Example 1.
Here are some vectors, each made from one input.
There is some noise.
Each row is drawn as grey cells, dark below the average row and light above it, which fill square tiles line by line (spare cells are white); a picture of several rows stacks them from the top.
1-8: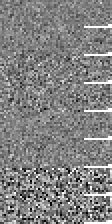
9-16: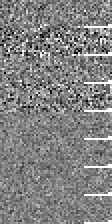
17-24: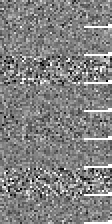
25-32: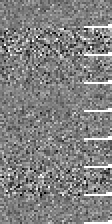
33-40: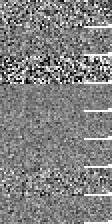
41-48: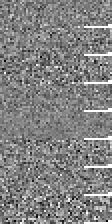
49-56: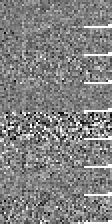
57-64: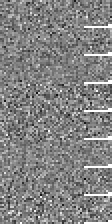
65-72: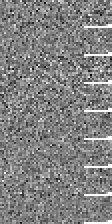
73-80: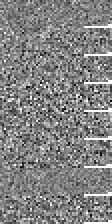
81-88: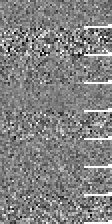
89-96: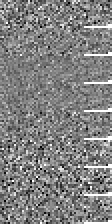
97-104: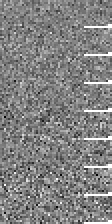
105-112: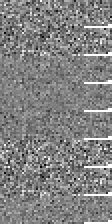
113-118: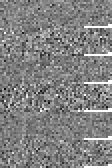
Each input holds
three true/false values.
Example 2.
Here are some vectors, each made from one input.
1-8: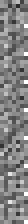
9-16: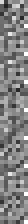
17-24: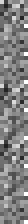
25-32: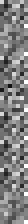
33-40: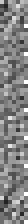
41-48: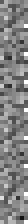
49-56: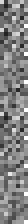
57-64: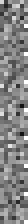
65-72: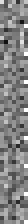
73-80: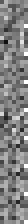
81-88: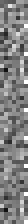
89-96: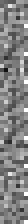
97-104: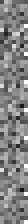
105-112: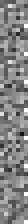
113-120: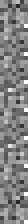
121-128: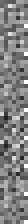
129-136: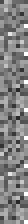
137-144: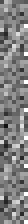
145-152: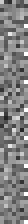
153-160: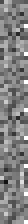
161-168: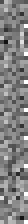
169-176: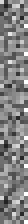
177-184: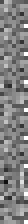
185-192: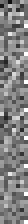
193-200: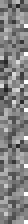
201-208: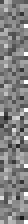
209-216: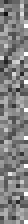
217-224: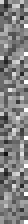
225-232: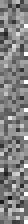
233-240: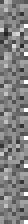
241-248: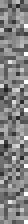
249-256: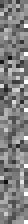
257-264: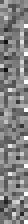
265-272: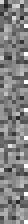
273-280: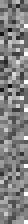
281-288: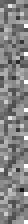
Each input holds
a point on an 11-point line.
